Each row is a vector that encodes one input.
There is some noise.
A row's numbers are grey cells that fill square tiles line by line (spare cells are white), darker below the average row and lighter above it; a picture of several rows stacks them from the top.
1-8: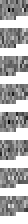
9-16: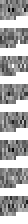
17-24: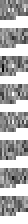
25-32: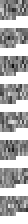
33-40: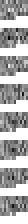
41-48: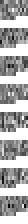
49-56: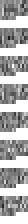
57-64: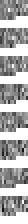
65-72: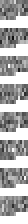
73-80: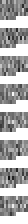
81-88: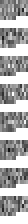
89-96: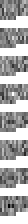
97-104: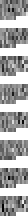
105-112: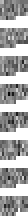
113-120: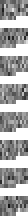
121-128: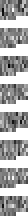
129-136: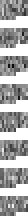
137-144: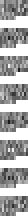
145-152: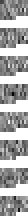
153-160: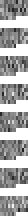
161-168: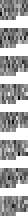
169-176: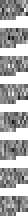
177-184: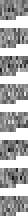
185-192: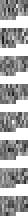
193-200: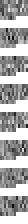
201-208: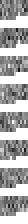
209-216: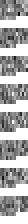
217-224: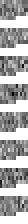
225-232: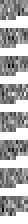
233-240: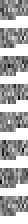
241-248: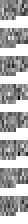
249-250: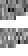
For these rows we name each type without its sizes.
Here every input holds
a point on a circle, a label, a node of a tree and three true/false values.
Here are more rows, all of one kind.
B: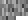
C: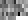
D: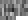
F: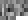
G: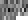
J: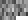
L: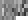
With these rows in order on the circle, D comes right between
B and L.
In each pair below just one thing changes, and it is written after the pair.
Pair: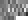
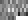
one of the three true/false values
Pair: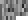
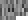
the place on the circle
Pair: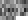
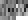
one of the three true/false values
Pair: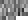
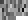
the node of the tree
